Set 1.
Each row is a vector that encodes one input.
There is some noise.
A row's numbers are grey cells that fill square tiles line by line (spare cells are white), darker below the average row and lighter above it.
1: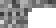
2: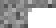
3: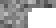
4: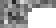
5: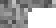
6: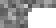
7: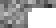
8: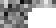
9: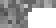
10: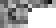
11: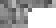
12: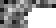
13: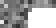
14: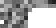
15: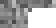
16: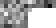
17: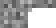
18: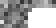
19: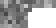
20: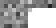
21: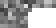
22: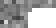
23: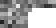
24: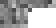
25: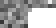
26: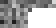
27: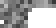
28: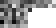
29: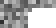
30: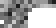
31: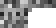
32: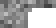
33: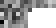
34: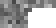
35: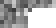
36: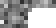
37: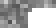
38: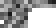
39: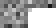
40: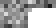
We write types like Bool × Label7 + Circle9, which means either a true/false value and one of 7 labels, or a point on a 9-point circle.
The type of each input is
Line5.
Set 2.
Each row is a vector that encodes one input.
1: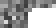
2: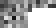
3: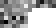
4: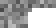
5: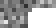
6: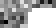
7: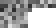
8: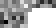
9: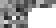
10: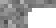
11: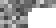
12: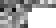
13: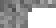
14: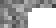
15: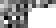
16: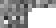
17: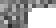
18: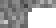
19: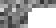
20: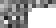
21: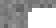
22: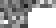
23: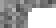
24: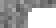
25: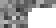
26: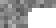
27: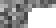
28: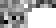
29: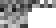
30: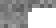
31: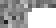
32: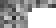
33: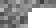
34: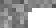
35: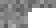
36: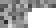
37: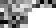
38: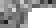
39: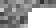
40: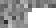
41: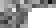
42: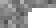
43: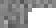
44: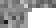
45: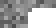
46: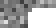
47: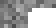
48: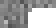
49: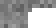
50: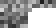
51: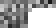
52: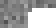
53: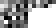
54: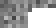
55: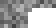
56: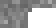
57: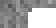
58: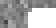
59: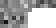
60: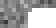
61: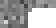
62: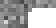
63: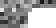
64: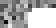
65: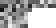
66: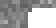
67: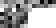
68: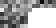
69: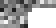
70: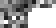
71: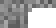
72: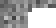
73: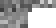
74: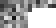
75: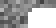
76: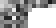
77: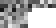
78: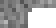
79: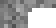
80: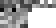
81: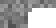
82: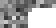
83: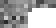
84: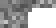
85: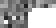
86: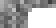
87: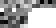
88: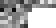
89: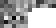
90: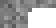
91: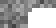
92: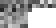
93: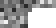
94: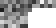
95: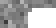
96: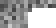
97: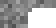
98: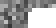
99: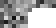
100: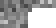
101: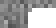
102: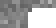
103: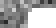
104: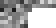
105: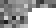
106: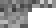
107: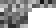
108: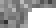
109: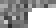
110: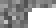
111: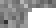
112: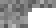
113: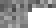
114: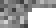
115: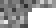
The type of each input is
Line10.
